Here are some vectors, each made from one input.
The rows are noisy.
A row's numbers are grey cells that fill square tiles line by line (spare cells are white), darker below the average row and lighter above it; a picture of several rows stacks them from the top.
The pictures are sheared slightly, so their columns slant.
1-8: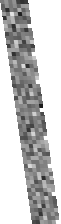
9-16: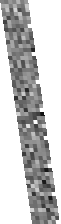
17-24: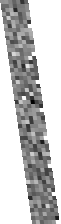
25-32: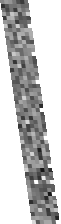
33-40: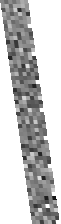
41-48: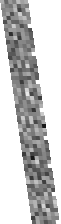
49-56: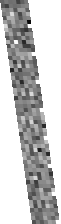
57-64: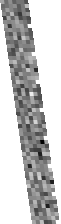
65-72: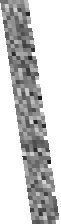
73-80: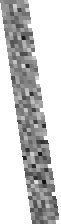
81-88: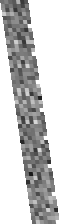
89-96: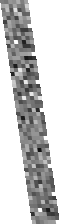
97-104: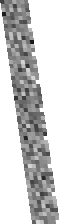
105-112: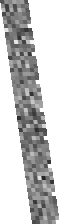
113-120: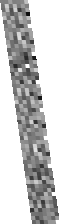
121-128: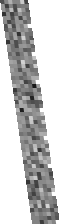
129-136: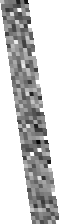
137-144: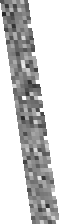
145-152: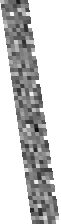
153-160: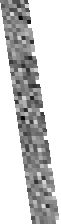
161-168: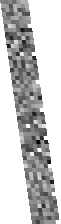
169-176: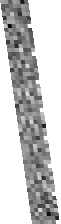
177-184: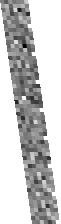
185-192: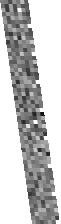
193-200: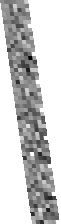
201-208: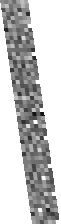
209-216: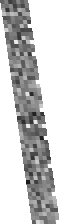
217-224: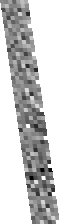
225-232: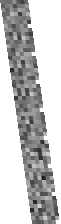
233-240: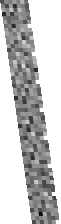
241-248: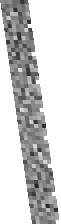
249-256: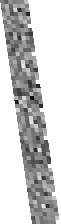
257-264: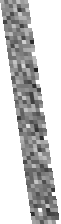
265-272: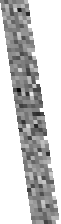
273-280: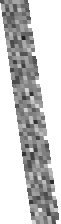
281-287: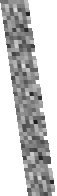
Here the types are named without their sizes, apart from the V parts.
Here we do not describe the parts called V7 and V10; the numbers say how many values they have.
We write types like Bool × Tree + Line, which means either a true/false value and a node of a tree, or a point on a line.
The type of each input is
(Line + V10) × V7 + Tree.
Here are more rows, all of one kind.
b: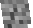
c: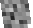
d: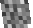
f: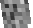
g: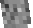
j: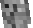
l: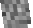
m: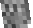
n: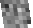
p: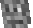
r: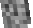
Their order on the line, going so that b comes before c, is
p, b, l, c, f, j, d, m, g, n, r.
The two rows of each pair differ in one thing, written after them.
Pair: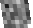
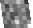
the place on the line
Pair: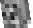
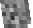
the place on the line
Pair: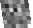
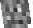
the place on the line
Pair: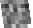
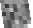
the place on the line
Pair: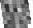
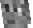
the place on the line
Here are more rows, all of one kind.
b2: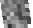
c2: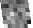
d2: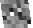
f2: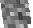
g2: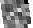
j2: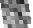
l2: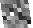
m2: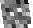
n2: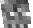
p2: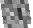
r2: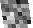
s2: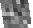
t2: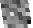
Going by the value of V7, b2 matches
g2, p2 and s2.
